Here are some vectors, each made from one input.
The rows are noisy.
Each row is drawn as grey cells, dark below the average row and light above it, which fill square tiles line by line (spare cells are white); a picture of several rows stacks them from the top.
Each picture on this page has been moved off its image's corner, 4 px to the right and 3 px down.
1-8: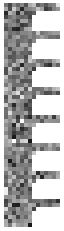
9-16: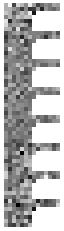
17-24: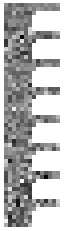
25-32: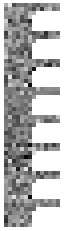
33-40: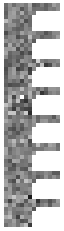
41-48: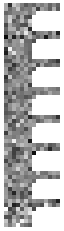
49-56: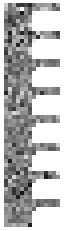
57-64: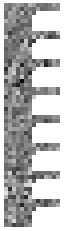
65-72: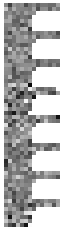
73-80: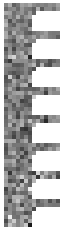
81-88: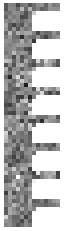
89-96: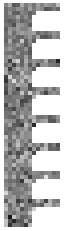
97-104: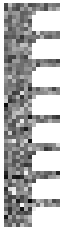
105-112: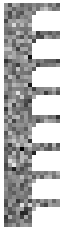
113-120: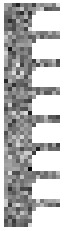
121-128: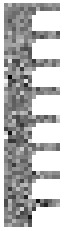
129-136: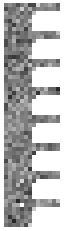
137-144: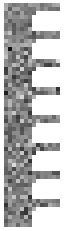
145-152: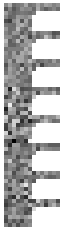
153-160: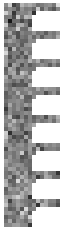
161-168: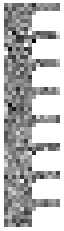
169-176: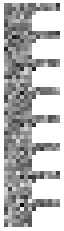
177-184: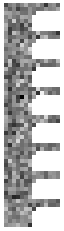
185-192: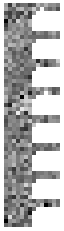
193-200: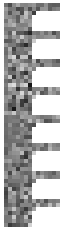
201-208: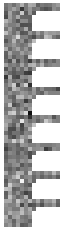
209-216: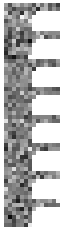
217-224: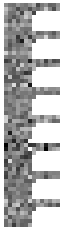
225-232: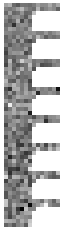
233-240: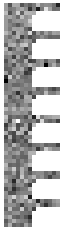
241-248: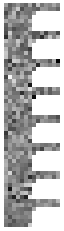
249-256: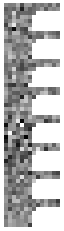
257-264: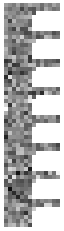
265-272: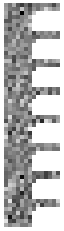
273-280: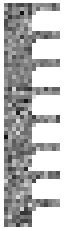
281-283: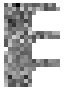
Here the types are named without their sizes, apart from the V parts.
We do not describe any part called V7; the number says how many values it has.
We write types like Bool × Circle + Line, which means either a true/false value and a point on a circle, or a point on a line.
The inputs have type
Bool × Bool × Bool × V7 + Line × (Tree + Unit).
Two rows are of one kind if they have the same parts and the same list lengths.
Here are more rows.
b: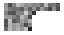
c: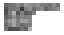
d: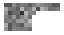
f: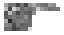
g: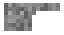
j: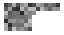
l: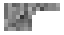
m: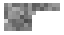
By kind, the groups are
b, d, j
c, f, g, l
m

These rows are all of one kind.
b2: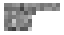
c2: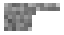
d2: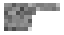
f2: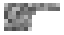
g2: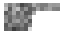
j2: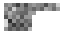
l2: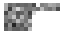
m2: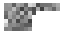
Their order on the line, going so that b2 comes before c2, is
g2, l2, b2, d2, m2, j2, f2, c2.
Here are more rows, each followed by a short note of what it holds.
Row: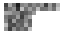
a point on a line and a node of a tree
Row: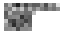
a point on a line
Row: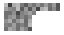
three true/false values and a value of V7
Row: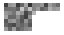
a point on a line and a node of a tree
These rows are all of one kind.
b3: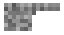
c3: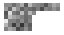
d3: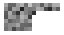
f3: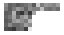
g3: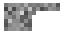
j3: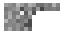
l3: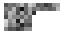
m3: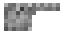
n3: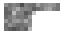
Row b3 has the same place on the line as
f3 and g3.
